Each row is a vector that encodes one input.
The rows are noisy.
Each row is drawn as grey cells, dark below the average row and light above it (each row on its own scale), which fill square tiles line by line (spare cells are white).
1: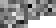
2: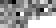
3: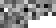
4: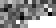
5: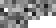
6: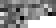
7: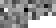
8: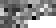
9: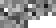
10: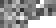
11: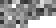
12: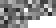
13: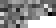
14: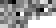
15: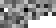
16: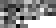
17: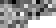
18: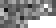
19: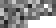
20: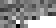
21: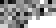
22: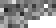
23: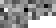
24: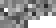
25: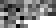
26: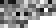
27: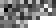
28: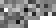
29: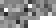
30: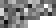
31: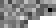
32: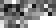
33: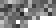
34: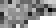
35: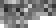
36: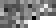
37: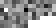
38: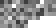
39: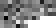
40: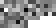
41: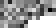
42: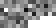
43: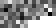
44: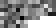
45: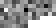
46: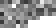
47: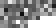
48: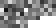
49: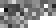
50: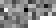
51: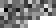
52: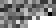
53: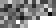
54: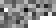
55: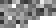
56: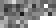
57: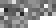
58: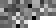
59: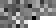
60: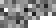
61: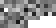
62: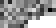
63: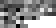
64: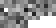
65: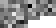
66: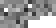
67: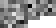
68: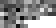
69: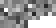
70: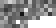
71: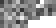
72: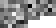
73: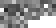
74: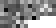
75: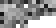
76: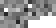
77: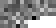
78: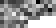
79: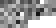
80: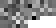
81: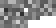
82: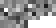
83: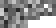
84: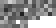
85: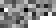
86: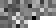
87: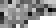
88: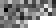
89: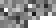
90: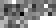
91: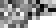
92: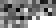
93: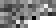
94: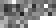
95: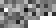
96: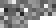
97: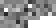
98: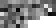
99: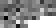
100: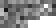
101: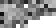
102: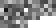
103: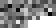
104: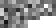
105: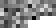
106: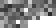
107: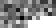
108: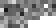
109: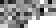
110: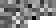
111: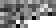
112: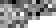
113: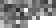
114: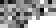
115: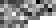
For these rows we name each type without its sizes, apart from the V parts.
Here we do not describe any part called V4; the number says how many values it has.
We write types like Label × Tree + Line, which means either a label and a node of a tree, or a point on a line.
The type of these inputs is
List(Line) + V4 × V4.
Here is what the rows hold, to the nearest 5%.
About 20% of them hold two values of V4. The rest are lists of points on a line.
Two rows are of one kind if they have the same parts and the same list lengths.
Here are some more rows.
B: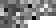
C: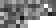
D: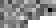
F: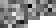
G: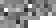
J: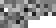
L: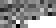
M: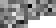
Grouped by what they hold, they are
B, C, L
D
F, M
G, J

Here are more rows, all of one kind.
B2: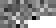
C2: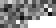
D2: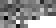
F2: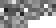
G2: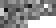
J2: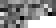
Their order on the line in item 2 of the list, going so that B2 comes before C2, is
F2, G2, B2, C2, J2, D2.
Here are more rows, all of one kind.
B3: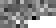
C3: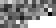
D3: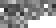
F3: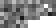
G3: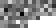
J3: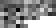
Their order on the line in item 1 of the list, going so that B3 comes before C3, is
B3, J3, F3, C3, G3, D3.
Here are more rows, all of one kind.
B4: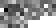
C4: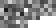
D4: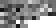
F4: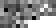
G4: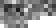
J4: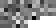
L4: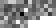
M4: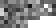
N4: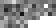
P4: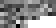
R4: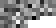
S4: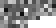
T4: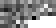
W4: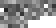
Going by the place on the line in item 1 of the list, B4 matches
G4, N4 and W4.
